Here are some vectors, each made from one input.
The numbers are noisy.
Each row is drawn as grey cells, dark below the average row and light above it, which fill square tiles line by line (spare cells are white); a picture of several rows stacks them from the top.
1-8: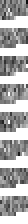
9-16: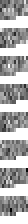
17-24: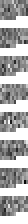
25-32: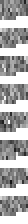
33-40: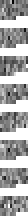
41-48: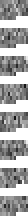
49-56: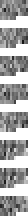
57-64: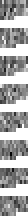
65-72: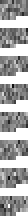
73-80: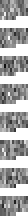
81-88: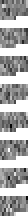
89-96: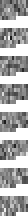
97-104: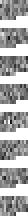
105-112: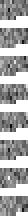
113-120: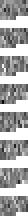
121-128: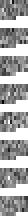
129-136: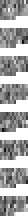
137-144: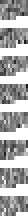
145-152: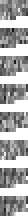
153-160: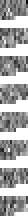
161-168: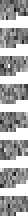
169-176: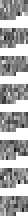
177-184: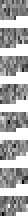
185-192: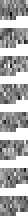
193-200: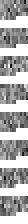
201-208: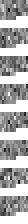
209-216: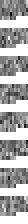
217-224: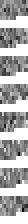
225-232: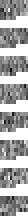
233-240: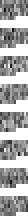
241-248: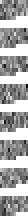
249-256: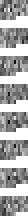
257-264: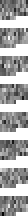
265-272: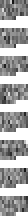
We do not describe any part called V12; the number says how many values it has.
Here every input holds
a value of V12, together with either a point on a 9-point line, or a point on a 10-point line.
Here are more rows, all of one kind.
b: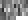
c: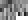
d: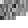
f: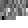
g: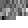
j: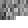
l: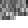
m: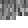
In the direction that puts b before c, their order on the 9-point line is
d, j, b, f, g, l, c, m.
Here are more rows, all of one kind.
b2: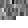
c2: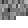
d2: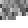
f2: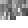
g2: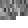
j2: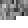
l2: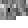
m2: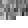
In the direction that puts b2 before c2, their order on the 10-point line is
d2, g2, f2, m2, b2, j2, c2, l2.
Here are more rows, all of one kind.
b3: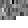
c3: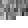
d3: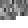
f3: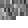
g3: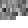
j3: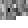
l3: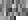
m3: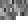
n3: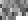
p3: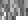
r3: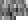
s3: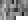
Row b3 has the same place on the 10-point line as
j3, l3 and s3.
